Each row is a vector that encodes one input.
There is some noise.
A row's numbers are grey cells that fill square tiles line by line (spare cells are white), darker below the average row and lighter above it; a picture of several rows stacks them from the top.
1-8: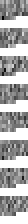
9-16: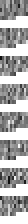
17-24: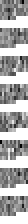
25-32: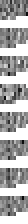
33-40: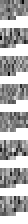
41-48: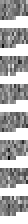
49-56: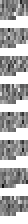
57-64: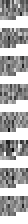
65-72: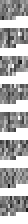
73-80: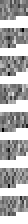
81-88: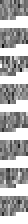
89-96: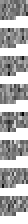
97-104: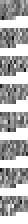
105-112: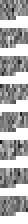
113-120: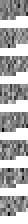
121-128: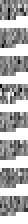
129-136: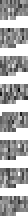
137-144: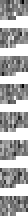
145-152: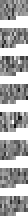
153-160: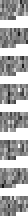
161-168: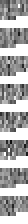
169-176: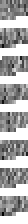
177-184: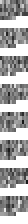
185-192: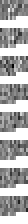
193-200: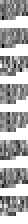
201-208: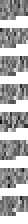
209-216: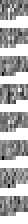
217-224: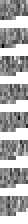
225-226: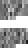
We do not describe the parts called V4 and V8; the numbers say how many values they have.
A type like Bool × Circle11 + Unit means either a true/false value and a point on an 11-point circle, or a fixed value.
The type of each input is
Bool × (Line5 × V4 + Line6) + V8.
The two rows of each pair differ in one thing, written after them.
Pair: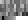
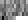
the value of V4
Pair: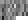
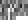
the true/false value
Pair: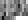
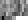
the place on the 5-point line
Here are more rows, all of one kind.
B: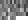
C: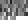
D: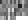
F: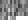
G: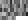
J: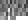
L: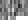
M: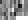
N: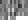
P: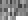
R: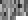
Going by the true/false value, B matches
G and R.
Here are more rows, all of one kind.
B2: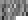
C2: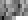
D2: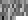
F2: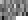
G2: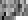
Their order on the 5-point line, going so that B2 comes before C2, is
G2, B2, D2, F2, C2.
